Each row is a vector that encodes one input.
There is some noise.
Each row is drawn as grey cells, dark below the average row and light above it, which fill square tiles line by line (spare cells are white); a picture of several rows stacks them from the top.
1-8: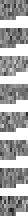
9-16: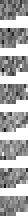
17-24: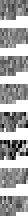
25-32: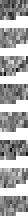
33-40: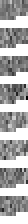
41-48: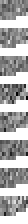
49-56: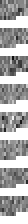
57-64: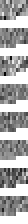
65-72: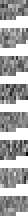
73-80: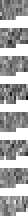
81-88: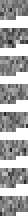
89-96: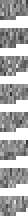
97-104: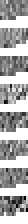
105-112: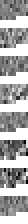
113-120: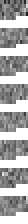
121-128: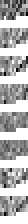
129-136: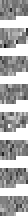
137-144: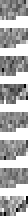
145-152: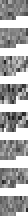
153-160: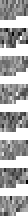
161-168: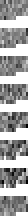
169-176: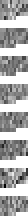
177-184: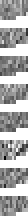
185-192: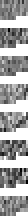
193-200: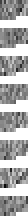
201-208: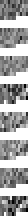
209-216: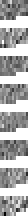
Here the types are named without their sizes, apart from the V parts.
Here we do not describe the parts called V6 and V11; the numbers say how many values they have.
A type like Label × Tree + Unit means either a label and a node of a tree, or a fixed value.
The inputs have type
Bool × Line × V6 × V11.
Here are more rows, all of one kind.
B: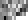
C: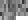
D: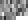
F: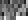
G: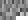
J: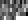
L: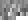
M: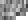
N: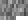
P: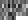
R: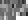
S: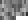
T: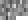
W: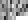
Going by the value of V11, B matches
F, G, J and L.
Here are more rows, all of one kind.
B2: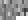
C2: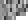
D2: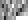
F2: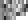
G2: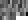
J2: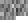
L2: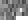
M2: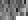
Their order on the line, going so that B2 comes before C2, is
B2, J2, L2, D2, M2, C2, F2, G2.
